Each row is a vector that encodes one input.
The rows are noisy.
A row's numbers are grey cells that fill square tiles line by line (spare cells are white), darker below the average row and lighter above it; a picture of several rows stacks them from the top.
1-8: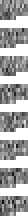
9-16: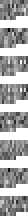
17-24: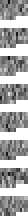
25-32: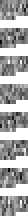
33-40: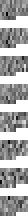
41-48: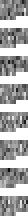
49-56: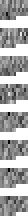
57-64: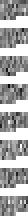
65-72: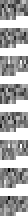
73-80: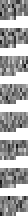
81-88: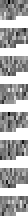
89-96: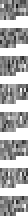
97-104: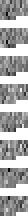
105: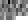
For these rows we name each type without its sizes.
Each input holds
three labels, together with either a fixed value, or four true/false values.
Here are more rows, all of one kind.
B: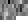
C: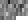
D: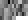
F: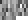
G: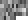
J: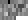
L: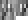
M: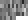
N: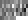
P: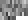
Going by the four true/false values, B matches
D and N.
